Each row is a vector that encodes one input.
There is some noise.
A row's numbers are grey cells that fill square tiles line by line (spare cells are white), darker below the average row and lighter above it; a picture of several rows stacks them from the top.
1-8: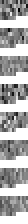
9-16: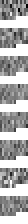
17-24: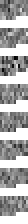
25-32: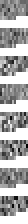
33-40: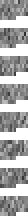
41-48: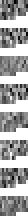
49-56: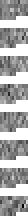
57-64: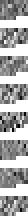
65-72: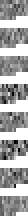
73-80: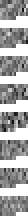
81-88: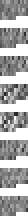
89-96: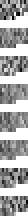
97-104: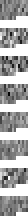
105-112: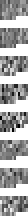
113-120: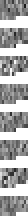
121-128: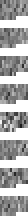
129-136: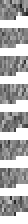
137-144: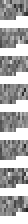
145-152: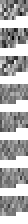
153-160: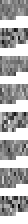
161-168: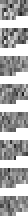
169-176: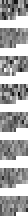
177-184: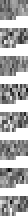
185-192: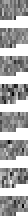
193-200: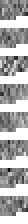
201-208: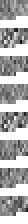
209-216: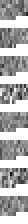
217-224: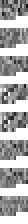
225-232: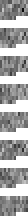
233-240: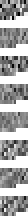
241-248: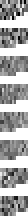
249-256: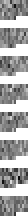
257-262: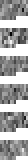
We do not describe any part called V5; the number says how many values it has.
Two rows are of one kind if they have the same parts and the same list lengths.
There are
5 kinds of row.
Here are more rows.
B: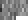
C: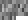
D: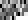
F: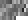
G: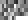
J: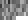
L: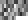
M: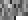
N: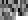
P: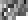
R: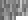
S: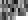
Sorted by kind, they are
B, C, F, J, R
D
G, L, P
M
N, S

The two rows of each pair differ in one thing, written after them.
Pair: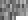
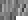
the value of V5
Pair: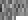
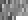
the place on the 9-point line
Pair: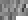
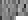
the value of V5
